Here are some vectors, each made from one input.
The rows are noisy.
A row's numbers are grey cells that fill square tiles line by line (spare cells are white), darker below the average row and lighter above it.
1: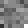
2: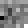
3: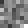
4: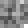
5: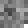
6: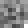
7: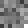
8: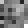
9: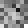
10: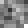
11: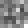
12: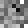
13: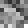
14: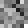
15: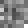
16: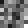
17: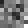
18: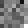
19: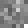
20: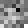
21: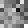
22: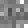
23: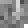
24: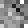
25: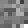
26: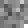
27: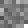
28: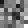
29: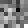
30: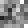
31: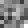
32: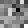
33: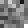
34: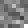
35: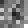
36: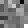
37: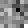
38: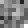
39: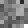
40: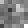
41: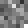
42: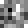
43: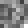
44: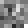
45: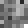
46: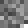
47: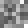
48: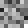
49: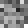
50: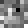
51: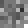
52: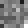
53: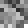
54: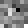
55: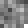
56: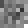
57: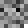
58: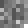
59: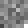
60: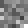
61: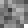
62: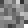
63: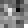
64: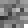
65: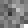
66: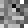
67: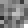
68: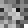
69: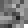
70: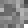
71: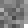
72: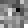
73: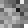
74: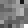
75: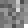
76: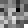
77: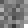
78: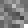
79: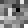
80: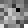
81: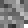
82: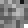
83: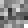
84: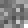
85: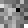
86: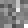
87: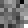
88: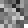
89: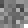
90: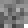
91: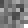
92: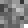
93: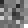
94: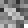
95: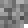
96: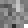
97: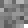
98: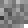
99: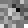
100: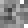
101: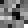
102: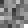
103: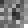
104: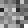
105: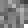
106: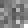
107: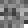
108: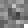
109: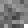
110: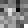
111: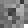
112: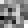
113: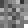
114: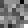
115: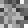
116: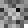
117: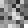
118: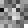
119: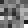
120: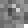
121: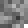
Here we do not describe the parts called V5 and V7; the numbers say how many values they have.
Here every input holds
a true/false value and a value of V7, together with either a point on a 6-point line, or a value of V5.
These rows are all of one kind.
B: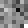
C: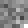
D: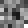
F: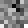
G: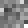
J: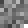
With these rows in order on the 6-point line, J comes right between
C and F.
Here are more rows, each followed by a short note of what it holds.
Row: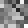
a true/false value, a value of V5 and a value of V7
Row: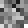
a true/false value, a value of V5 and a value of V7
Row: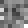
a point on a 6-point line, a true/false value and a value of V7
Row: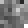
a true/false value, a value of V5 and a value of V7
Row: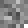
a true/false value, a value of V5 and a value of V7
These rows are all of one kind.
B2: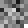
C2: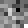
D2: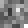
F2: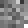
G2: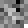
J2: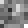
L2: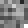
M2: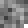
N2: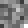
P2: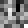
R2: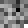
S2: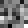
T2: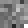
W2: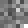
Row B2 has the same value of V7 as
D2, G2 and T2.
